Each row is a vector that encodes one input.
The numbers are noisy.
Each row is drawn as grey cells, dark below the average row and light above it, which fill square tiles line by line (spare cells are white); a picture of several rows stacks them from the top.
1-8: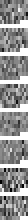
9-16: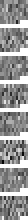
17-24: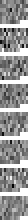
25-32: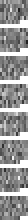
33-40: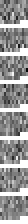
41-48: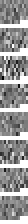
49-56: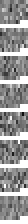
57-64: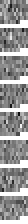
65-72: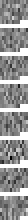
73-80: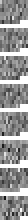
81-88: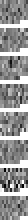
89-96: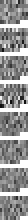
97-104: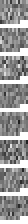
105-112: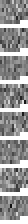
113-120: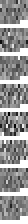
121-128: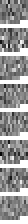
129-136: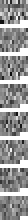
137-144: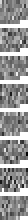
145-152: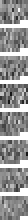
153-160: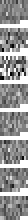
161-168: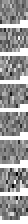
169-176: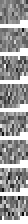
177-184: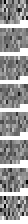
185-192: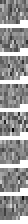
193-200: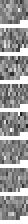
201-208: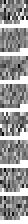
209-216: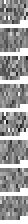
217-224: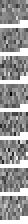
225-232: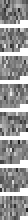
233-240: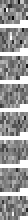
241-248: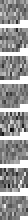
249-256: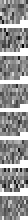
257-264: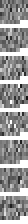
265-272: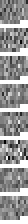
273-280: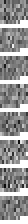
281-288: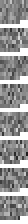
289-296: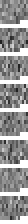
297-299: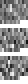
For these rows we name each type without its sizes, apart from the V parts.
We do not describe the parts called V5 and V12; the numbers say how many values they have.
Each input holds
a point on a circle, a point on a line and a value of V12, together with either a point on a line, or a value of V5.
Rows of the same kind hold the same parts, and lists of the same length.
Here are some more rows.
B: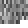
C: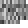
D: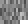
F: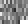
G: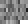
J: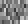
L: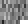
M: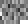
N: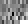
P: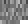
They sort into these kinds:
B, C, D, F, G, J, L
M, N, P

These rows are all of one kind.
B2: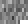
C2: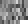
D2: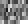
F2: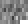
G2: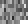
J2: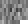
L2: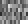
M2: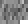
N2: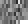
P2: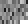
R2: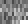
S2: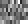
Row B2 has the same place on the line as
P2 and R2.
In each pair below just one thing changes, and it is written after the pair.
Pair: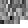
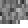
the place on the circle
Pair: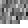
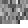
the value of V12
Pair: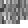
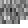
the place on one of the two lines
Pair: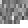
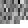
the value of V12
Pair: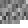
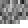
the value of V12
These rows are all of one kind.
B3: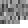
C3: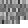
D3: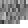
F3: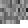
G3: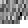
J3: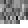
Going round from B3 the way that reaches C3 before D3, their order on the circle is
B3, F3, G3, J3, C3, D3.
